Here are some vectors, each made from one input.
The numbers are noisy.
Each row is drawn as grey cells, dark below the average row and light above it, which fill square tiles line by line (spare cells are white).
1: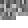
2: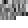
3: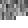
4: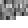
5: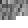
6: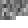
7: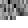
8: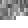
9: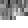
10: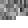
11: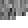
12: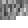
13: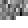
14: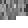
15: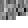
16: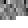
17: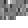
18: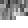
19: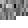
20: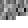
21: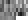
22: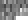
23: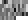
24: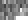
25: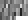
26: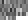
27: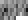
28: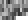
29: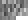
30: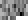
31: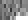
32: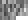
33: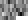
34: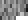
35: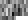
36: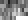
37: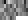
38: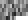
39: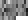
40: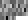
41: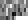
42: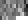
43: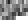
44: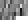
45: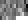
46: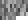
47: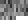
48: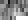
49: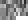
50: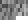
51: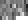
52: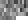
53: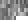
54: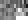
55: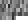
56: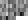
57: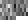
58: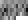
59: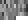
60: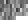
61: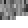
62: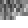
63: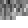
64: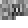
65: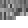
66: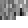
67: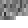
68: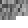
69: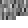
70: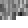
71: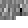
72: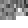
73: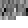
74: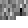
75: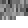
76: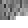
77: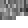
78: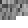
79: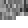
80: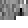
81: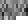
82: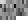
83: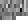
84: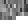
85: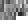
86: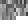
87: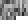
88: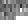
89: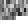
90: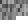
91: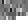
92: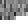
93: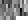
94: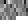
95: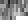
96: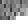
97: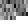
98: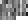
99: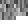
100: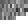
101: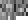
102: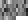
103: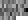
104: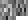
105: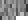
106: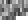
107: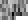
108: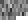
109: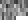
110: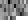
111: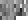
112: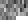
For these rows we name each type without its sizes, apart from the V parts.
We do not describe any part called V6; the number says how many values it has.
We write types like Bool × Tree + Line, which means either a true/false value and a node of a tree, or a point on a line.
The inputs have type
Label × (Tree + V6).
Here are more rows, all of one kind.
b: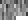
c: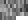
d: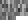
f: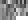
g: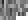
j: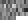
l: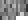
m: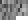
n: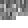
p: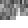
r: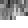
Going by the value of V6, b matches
f, n, p and r.
